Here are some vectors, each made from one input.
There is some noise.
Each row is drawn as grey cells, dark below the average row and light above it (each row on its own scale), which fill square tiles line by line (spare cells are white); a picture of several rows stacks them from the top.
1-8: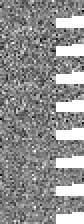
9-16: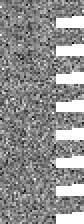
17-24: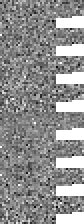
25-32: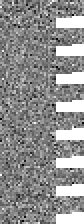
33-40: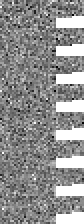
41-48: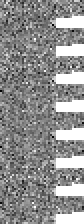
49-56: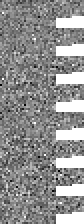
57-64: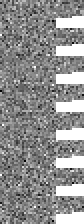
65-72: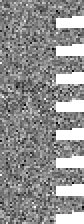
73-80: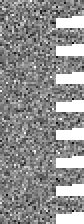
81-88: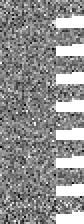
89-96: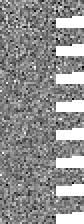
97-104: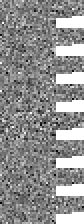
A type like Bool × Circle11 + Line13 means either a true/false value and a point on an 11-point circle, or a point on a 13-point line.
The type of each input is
Bool × Label4 + List3(Line5).
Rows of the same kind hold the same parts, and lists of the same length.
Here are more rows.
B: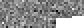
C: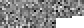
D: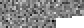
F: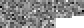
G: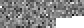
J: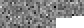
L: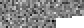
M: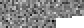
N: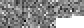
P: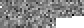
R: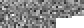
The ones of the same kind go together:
B, C, R
D, L, M
F
G, J, P
N

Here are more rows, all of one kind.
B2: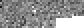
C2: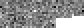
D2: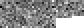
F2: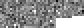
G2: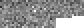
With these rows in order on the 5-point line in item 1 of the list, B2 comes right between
F2 and G2.
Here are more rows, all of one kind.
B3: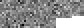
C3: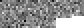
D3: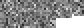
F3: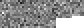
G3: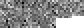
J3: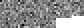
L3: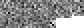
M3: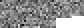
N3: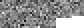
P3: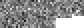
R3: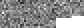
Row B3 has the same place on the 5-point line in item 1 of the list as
C3, J3, M3 and N3.
